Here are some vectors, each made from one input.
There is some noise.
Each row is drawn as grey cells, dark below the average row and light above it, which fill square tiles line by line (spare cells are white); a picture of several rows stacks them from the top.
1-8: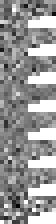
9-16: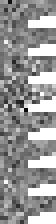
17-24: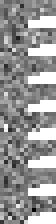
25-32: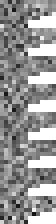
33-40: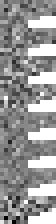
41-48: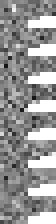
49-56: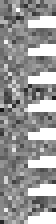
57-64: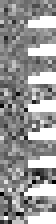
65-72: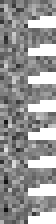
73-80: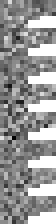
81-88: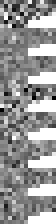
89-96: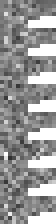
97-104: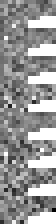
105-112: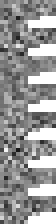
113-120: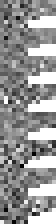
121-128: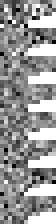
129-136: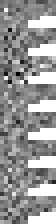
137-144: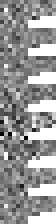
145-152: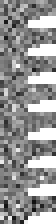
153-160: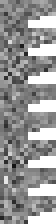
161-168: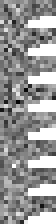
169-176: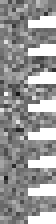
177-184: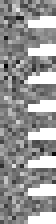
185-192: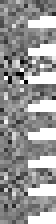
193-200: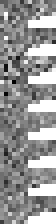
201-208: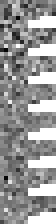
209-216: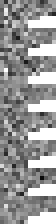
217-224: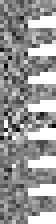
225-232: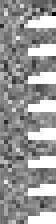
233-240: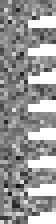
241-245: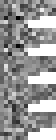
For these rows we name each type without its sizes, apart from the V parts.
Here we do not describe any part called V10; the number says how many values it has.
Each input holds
either a fixed value, or a node of a tree, or a true/false value and a value of V10.
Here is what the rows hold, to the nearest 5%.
About 5% of them hold a fixed value. About 40% of them hold a node of a tree. The rest hold a true/false value and a value of V10.
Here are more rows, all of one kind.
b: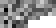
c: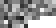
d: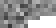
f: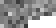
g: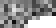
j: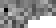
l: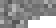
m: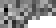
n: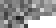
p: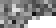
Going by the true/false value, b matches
d and n.
